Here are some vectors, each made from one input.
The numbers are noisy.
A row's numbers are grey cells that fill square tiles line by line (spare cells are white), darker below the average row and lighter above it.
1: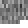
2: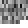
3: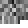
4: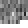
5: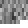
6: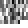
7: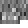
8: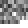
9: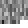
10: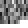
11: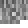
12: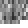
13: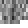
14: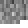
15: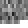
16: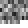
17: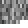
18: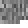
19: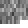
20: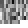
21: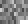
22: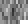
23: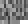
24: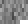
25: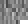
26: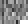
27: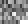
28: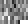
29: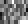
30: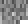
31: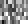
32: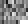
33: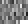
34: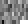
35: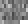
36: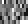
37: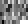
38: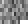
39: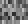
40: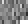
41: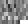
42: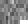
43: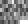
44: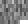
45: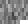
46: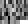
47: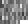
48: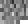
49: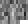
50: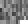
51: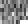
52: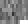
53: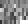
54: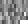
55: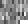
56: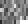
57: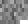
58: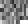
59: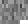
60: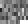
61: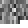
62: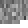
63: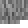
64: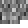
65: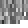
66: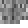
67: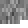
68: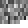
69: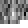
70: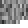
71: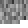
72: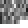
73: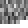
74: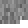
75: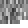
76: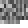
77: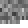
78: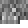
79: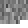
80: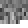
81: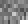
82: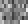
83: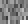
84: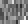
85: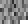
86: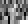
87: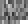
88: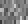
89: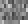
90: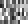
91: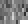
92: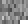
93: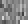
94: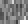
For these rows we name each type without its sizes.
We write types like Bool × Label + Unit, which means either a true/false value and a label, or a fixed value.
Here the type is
Bool × Bool × Bool + Line.
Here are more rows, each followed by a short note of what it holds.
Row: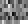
three true/false values
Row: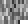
a point on a line
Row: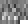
a point on a line
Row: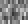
three true/false values
